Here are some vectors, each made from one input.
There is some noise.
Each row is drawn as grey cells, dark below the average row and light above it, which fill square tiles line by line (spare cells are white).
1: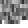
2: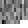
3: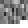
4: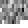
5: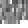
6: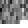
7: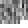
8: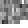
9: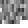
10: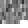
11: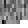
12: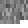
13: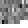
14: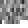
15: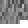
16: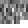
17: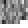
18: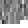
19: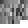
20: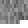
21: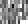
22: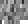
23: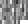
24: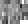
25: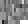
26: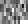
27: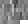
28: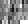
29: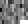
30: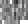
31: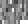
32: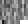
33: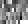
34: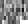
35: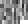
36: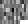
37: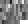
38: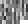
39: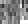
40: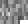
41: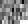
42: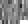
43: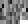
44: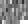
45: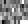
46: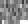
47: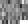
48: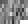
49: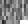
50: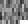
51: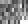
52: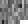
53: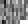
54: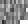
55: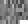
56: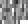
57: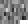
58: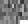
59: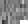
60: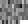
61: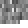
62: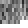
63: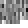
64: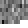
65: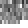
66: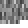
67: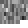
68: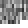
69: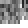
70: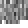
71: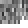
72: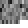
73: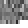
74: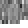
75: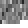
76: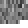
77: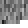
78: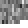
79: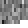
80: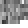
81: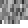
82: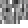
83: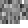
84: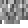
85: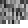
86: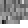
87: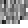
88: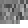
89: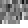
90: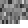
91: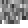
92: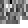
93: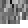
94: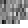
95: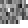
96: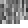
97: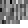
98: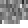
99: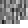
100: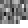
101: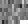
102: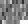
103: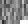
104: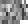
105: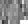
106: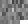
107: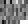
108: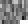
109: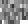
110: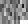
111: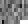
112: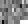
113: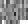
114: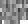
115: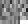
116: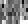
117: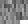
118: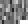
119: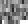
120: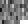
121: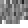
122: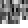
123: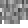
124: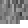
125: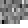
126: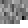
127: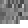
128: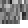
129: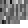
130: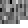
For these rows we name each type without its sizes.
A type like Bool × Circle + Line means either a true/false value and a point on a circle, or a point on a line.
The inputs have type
Circle × (Circle + Line).
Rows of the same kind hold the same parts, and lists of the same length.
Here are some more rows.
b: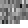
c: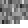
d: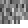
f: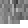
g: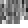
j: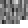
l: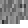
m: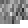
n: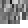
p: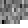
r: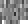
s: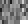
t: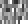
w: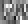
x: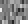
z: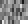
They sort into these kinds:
b, c, d, f, g, l, p, r, s, t
j, m, n, w, x, z

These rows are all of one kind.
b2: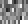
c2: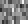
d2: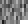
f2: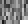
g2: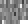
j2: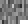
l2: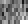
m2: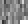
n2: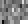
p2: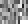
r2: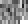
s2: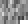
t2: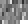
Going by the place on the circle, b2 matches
g2 and t2.
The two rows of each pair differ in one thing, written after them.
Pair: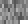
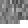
the place on the line
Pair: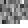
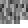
the place on the circle
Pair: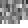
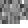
the place on the circle
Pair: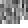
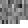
the place on the circle
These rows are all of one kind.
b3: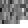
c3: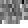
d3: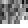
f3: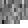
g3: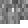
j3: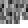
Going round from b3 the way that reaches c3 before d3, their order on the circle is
b3, f3, g3, c3, d3, j3.
